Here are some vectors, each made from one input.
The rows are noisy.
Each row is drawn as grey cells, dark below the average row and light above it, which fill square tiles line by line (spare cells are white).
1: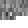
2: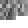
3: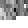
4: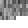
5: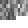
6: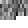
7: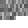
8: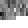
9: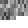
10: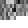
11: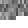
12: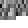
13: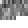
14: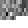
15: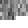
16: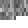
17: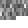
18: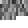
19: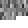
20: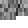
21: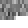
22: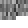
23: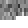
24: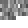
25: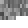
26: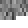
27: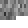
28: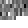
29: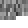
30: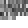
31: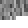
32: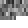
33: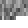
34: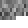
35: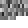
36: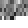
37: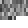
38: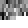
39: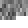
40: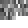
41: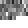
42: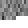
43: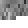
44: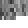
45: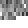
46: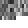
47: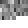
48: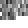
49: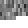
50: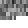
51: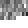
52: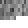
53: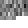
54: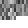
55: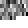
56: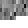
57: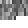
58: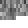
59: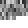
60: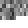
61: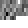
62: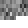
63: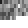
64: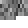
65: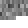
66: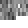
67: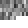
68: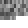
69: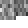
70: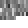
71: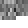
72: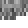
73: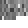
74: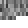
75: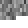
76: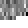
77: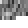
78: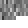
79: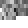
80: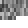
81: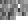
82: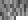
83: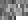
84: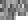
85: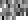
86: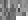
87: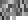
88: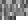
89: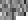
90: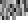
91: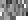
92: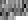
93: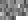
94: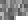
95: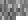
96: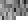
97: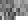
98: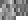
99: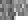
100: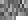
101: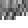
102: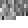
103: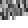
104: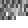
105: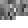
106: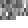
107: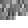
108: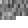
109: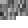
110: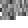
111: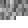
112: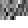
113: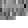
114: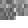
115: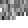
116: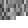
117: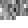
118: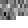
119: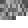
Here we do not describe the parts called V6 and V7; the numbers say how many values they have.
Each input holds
a point on an 8-point line, together with either a true/false value and a value of V7, or a value of V6.
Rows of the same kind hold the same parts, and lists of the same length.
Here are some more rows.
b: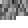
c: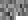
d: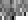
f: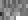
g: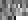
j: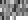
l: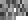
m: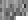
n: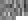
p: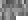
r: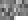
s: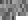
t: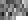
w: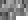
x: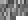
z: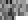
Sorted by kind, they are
b, f, j, l, n, p, t, x
c, d, g, m, r, s, w, z

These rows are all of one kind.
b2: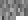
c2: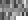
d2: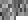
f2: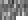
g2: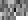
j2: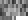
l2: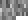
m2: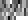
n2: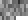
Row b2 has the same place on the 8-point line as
g2 and l2.
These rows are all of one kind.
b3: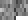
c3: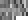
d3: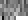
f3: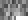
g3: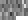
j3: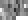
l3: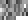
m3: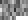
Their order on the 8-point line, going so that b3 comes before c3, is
d3, g3, m3, j3, l3, b3, c3, f3.
